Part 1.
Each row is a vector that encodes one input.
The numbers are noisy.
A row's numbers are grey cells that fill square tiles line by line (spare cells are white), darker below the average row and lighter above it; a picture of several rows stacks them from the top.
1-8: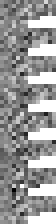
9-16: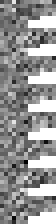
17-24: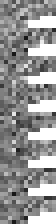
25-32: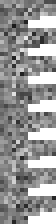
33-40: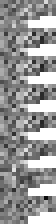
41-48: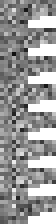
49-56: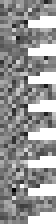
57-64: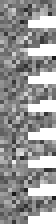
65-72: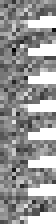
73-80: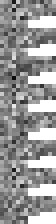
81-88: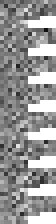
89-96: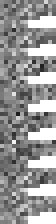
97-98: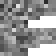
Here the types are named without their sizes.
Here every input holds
a point on a line, together with either a point on a circle, or a fixed value.
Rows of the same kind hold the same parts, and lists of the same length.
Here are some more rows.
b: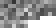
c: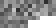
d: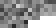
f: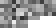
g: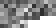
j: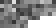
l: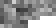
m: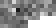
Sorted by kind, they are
b, f, g
c, d, j, l, m

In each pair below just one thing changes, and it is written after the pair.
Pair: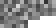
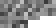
the place on the line
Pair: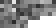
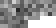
the place on the line
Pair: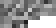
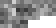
the place on the circle
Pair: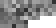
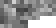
the place on the circle
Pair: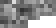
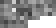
the place on the circle
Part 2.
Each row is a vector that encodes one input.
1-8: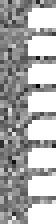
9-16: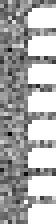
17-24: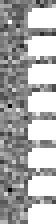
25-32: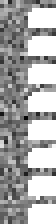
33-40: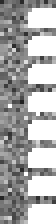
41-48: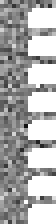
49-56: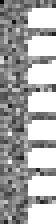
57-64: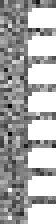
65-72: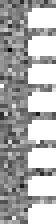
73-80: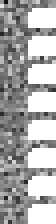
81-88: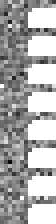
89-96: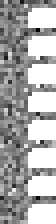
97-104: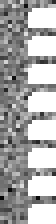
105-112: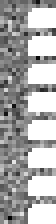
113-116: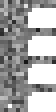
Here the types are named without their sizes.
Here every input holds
a point on a circle and four true/false values.
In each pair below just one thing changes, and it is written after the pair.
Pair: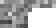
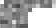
one of the four true/false values
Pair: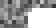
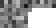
one of the four true/false values
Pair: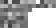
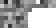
one of the four true/false values
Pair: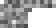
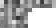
one of the four true/false values
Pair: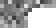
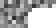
the place on the circle
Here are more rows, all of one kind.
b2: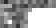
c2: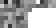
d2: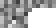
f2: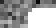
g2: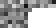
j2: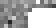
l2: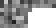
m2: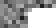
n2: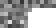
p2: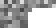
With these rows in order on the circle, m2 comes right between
d2 and f2.
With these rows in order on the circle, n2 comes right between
b2 and c2.
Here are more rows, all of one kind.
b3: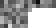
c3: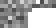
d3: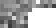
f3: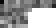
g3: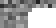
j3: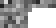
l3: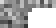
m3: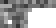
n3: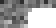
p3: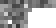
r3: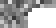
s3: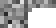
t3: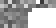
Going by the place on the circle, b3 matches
j3 and s3.
